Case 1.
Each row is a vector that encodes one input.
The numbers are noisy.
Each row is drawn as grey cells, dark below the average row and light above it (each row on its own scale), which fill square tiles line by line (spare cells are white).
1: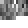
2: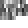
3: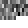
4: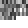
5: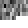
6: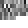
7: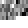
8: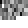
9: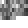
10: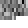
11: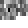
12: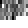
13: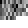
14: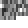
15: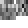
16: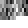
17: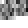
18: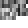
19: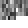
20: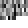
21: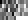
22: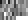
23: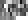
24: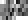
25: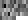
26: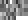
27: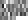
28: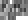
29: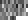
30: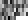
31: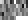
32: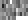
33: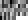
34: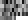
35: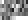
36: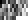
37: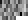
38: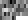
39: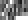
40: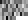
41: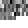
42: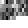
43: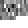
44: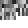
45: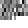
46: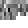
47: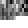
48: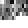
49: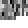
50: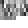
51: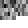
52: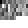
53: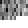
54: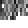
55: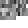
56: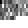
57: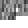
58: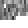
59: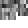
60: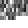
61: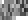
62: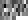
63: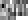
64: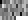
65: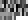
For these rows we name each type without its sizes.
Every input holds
a label and a point on a line.
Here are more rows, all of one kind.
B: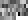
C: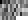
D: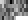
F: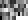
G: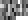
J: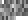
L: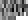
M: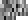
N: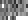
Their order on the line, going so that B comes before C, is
J, B, M, C, G, F, D, N, L.
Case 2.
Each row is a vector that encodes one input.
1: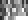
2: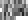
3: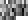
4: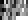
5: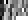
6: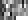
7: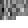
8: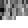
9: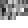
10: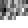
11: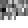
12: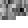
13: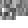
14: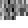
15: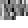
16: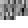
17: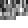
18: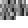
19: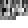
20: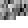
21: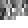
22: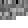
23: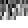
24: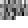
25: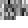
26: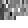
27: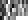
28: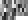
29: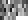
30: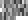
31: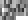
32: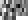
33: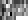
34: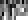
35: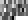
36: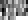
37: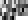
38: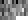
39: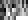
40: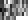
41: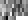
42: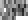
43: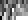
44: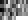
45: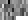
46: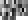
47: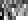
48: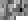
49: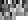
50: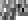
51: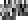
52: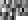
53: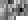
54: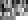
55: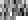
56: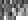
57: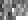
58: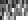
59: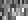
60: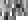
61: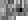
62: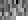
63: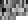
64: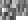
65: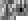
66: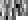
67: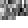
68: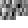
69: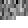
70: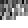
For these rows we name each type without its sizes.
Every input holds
either a label, or a node of a tree.
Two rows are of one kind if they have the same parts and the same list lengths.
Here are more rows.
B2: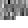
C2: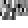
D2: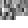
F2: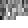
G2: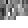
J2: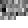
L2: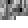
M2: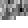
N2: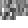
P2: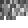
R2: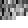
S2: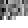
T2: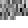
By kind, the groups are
B2, C2, D2, L2, M2, N2, T2
F2, G2, J2, P2, R2, S2

